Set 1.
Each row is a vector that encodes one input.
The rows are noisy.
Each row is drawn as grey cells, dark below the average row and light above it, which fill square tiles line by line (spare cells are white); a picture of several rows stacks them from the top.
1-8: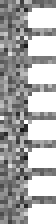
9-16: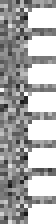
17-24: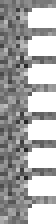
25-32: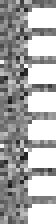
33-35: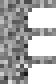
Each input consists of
a point on a 7-point line.
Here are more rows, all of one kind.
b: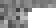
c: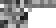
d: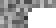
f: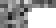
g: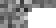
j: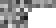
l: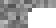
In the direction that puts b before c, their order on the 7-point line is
f, g, b, l, d, j, c.
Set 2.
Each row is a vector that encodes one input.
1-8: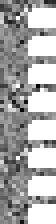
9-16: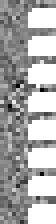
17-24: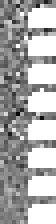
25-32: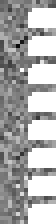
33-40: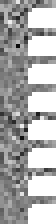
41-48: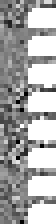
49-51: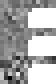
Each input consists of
three true/false values.
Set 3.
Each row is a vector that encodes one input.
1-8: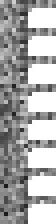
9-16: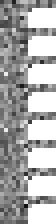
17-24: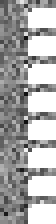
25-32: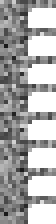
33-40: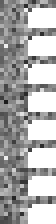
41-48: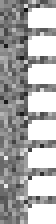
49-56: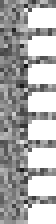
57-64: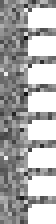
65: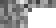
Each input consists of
three true/false values.
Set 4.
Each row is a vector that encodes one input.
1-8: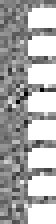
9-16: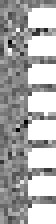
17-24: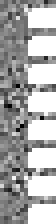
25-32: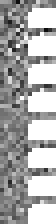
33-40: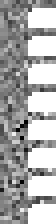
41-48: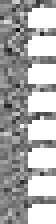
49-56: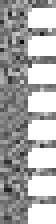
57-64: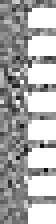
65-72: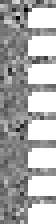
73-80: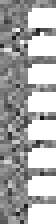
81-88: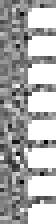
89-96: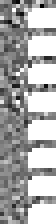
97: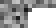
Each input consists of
a point on a 10-point line.
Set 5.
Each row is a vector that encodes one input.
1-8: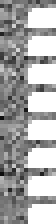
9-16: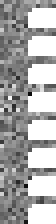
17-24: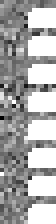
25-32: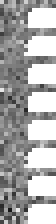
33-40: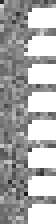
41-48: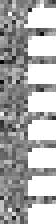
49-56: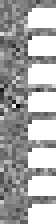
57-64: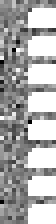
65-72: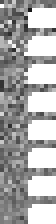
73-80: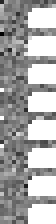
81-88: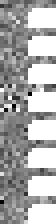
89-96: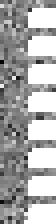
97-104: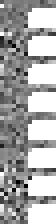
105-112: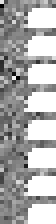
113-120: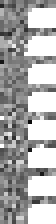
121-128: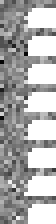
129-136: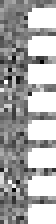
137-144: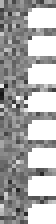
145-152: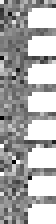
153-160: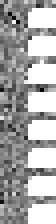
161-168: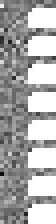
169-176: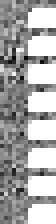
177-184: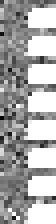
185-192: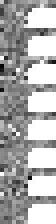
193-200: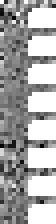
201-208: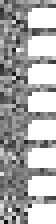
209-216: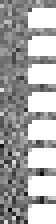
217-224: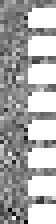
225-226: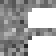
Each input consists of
either a fixed value, or four true/false values.
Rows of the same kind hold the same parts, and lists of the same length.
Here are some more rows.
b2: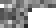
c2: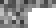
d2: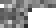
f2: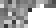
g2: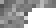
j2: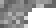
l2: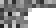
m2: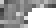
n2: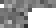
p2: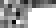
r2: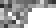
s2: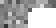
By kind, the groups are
b2, c2, d2, f2, g2, j2, l2, m2, n2, r2, s2
p2

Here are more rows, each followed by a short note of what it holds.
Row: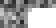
four true/false values
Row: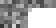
four true/false values
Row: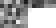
a fixed value
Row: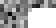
a fixed value
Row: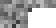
four true/false values
